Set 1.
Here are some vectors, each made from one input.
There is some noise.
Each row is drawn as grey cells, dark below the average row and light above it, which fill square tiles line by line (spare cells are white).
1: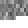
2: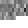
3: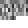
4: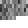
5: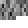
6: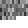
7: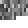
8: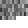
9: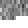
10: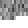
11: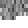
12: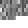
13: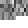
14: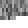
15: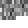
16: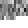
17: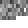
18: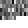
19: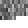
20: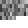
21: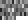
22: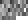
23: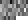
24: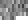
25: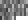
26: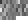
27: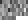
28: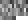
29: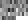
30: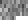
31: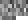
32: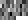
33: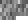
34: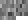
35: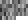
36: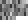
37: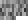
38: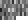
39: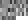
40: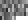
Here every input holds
a point on a 4-point line.
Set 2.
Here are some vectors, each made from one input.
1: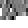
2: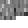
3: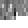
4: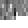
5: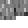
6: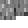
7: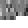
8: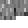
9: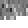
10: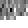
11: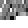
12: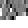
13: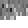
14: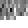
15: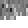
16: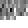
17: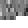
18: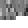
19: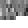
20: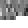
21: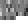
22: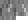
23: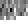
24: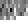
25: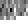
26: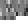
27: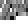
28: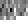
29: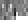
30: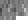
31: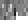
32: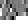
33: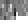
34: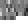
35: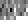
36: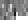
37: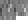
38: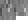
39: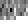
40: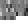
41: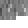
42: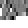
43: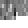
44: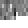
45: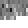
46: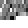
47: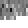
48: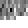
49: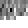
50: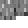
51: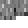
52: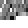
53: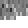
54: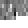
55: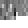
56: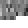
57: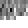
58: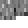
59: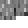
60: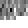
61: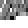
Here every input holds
a point on an 8-point line.
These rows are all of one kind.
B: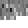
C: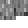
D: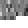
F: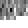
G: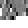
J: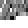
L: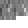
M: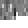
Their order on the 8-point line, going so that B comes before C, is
F, B, L, M, C, D, G, J.
